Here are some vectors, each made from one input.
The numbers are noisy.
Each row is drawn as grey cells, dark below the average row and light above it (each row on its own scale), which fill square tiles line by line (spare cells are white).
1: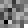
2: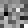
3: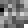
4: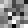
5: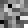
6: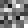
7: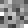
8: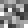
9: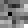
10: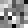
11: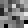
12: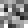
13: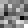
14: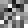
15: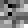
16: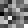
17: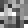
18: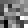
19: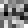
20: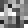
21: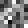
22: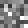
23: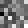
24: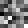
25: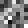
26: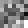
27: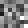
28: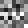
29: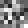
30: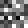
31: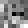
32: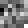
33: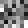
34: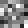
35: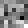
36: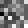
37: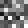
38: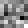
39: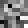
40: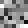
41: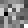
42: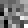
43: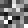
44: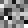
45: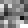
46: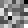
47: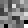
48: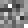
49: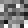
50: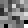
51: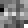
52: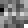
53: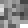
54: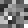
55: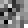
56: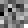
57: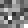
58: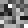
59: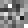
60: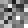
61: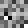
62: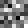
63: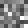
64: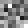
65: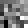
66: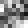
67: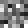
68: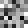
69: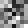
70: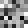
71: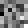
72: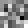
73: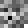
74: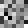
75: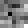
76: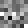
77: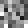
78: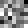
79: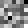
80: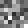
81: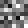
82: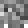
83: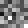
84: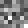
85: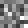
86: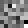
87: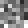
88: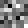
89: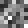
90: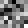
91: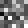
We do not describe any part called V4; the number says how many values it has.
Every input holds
a list of up to two items, each a true/false value and a value of V4.
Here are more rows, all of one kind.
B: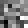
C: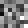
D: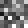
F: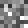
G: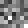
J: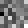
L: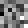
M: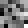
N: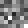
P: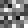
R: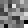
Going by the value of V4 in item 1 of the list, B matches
D, J and P.
